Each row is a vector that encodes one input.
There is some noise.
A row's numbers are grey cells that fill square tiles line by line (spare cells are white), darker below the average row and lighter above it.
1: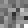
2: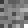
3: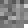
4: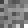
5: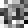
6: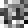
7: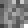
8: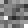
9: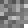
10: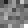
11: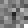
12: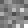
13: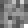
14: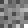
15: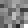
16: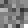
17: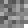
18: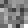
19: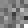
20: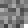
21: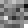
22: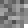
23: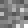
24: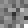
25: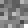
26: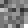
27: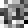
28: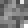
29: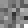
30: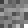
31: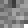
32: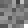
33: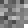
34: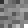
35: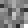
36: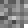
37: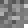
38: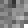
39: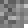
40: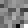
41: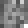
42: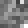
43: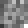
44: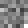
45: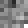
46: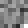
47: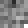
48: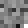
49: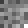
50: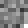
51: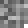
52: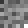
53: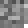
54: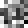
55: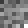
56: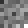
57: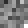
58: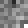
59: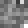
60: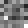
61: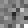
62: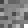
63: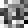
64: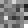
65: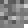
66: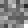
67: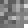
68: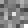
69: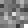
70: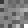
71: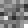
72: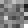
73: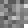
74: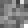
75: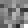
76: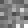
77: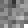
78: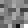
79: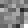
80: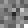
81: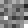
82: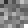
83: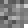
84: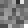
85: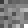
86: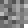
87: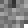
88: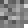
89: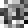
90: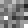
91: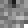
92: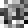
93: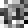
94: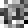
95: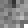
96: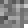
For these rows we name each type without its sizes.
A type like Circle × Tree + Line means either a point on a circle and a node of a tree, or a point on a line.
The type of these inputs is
List(Line).
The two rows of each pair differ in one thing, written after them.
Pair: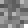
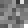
the place on the line in item 1 of the list
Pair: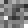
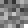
the place on the line in item 1 of the list
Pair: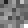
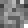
the place on the line in item 2 of the list
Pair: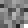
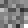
the place on the line in item 2 of the list
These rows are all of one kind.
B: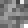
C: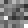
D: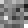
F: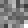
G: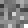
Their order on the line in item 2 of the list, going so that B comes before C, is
G, D, B, F, C.
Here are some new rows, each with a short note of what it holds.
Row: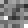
a list of two items
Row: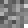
a list of one item
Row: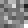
a list of two items
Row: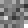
a list of two items
